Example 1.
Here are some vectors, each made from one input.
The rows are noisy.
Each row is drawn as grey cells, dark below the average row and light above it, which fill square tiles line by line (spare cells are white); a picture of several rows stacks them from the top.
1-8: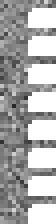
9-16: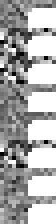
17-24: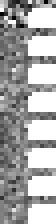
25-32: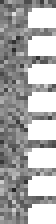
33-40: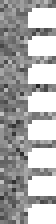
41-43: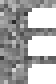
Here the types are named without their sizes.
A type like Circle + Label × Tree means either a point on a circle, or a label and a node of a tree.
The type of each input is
Bool × Bool × Bool + Unit.
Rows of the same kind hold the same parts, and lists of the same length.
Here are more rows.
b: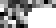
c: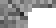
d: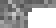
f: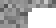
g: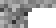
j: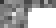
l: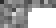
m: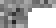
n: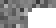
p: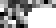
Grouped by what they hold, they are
b, p
c, d, f, g, j, l, m, n

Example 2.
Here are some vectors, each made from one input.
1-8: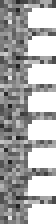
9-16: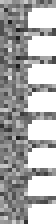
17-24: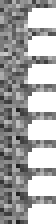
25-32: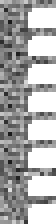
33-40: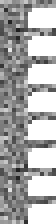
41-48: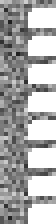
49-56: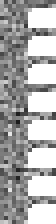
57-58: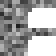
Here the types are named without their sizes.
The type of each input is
Label.
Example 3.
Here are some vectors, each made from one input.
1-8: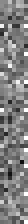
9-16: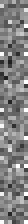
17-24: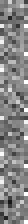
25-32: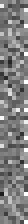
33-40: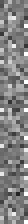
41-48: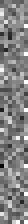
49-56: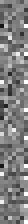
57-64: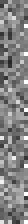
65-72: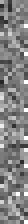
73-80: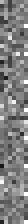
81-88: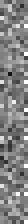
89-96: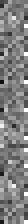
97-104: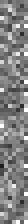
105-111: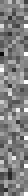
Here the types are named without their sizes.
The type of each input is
Label.
